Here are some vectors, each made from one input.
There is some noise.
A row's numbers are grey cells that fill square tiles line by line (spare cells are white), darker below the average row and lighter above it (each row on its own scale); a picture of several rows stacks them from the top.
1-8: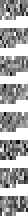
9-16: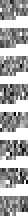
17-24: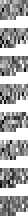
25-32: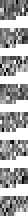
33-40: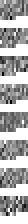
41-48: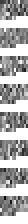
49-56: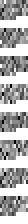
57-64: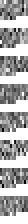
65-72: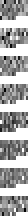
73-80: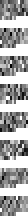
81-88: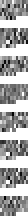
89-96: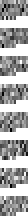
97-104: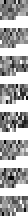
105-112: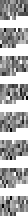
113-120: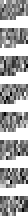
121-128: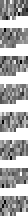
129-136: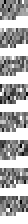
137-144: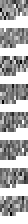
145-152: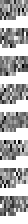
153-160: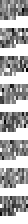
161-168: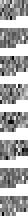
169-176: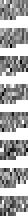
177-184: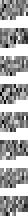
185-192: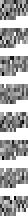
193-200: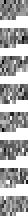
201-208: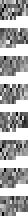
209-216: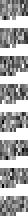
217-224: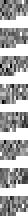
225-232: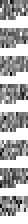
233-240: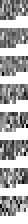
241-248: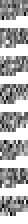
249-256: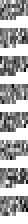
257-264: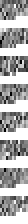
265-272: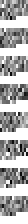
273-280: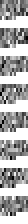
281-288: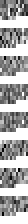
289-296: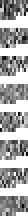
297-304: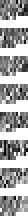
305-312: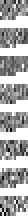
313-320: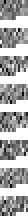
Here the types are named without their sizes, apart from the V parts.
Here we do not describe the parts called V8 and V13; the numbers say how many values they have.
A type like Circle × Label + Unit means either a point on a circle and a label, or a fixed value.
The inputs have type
(Circle + Label) × V8 × V13.
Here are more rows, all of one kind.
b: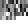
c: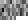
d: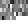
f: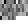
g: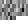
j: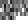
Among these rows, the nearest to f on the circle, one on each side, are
g and j.
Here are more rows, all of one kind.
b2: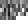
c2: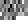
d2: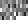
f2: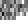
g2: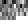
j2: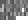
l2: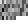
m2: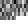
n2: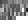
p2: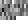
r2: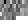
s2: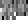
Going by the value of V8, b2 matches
j2 and n2.
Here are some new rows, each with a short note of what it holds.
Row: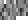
a point on a circle, a value of V8 and a value of V13
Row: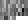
a point on a circle, a value of V8 and a value of V13
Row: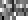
a point on a circle, a value of V8 and a value of V13
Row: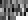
a label, a value of V8 and a value of V13
